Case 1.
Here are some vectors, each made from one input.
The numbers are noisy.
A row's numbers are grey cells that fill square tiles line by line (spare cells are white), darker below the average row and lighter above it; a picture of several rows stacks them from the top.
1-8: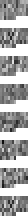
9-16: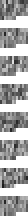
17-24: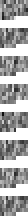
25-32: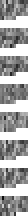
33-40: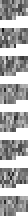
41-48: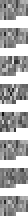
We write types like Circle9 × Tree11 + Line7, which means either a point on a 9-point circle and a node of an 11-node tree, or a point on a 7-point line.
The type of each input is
Tree10.
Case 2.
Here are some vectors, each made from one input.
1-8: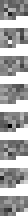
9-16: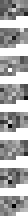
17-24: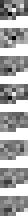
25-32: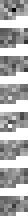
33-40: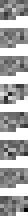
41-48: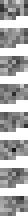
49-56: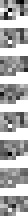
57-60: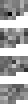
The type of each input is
Label5.
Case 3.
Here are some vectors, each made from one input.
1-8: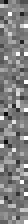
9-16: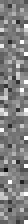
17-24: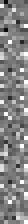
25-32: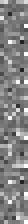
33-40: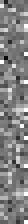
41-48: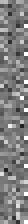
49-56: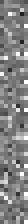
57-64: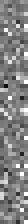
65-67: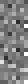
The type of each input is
Bool × Bool × Bool × Bool + Unit.
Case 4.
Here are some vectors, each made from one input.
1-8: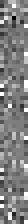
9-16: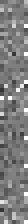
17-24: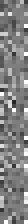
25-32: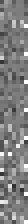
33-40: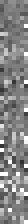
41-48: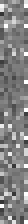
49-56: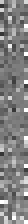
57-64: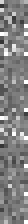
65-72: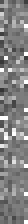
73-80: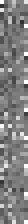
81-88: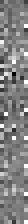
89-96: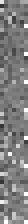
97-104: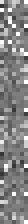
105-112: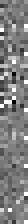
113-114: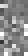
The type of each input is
Circle11 + Unit.
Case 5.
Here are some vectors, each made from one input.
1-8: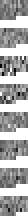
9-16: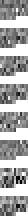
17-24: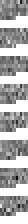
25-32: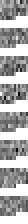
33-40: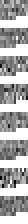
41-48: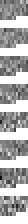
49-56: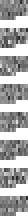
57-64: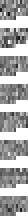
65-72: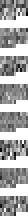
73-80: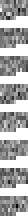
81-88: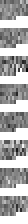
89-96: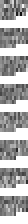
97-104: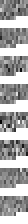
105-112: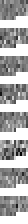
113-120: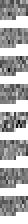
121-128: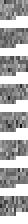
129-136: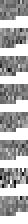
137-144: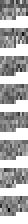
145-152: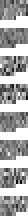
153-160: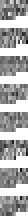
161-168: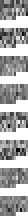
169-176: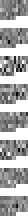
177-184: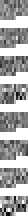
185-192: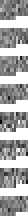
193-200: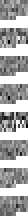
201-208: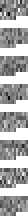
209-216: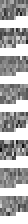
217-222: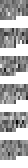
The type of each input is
Bool × Bool × Bool × Bool × Bool + Unit.
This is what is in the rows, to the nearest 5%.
A few of them hold a fixed value. The rest hold five true/false values.
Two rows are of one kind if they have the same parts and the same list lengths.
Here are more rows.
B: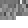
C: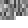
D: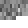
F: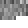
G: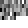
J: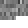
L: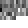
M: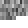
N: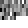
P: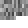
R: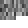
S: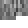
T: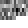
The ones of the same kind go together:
B, C, D, F, J, L, M, P, R, S, T
G, N

